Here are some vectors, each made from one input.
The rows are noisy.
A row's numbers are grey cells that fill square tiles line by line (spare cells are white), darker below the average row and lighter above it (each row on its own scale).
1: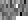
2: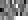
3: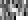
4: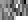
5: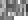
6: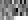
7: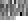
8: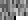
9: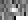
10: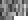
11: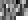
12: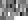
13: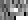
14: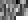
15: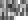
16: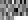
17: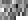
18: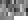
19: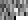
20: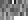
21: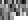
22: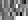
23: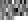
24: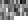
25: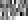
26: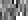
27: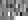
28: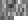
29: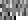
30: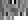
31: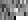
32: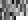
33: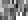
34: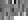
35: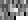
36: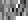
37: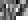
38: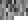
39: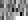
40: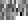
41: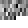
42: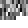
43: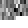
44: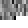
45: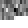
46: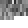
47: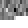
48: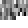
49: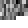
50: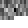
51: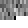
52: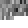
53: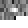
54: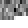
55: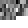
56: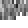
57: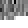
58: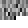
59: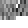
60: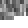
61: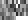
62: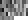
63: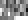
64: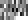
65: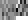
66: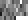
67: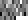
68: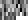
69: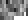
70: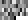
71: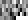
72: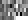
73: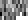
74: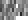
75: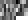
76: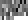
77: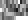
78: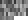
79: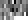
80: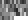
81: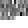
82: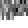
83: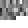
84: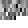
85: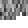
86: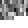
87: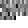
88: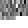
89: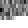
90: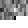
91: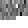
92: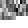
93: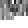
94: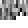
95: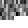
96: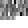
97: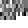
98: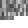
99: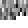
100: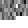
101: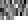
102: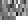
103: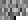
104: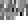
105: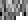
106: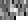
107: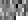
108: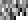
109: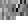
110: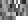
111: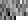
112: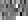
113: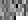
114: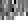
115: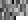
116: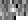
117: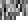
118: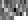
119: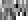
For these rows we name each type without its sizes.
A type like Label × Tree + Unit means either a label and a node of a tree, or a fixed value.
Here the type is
Bool × Bool × Bool × Bool + Circle + Unit.
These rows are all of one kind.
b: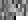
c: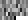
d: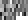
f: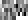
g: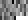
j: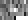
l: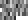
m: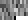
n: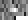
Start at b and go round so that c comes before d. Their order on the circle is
b, g, f, c, d, l, m, j, n.
